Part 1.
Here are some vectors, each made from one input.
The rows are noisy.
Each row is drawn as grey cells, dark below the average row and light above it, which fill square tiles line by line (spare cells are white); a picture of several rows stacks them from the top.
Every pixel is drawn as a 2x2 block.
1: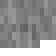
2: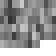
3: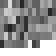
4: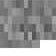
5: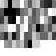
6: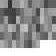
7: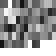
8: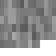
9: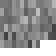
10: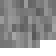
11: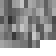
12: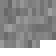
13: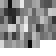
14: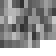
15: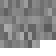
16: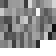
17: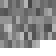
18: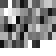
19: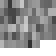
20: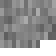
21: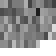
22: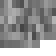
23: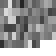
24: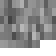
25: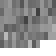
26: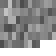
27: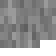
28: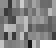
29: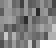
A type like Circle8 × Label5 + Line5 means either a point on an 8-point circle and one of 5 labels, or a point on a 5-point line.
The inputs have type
Line4.
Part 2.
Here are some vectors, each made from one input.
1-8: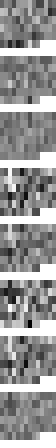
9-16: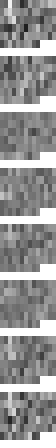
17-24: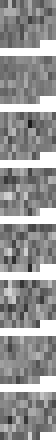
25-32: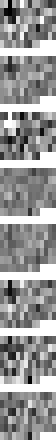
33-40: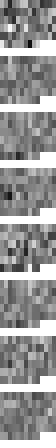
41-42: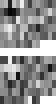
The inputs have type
Line5.
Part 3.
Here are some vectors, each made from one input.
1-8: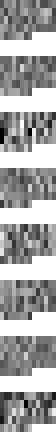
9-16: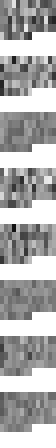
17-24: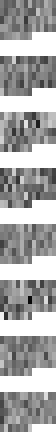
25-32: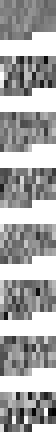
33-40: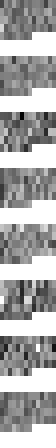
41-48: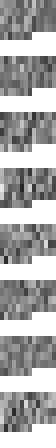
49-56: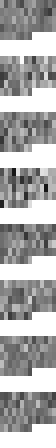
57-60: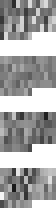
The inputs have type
Line8.
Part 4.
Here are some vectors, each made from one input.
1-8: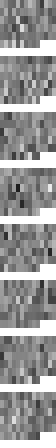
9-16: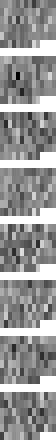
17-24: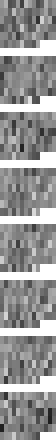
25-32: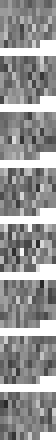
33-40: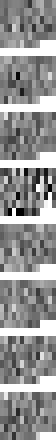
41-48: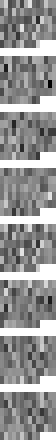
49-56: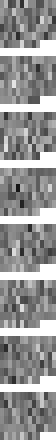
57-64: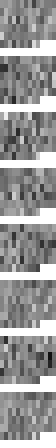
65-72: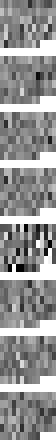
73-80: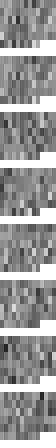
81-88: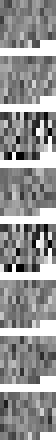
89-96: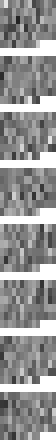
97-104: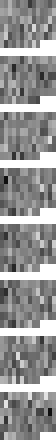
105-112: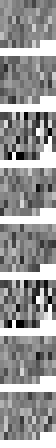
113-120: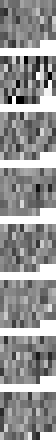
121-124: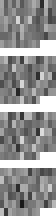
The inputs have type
Circle16 + Unit.
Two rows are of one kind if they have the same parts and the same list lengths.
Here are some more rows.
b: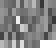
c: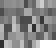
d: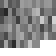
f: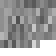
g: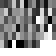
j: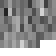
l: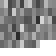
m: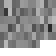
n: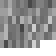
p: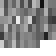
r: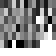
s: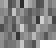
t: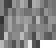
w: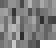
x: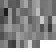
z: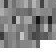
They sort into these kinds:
b, c, d, f, j, l, m, n, p, s, t, w, x, z
g, r

